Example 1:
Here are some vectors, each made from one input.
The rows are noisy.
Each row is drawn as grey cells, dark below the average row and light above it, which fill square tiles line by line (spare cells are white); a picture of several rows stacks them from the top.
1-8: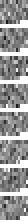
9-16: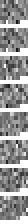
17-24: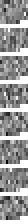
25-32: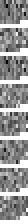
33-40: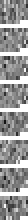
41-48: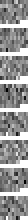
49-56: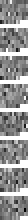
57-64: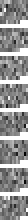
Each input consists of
a point on a 5-point line, together with either a point on an 8-point circle, or a fixed value.
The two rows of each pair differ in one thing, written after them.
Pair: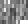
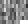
the place on the 8-point circle
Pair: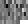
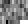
the place on the 5-point line
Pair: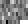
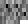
the place on the 5-point line
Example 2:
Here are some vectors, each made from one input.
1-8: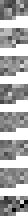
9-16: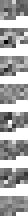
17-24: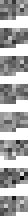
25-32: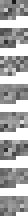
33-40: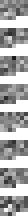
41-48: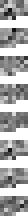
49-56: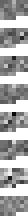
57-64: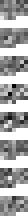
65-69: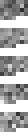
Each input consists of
either a point on a 5-point line, or a point on a 9-point line.
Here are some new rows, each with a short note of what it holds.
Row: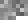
a point on a 9-point line
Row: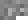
a point on a 9-point line
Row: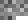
a point on a 9-point line
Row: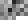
a point on a 5-point line
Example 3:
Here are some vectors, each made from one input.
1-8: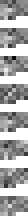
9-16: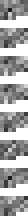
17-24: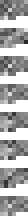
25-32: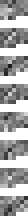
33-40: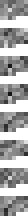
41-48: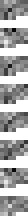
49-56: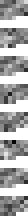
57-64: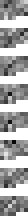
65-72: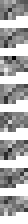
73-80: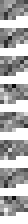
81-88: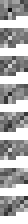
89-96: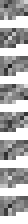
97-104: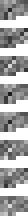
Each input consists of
either a point on a 12-point line, or a node of a 7-node tree.
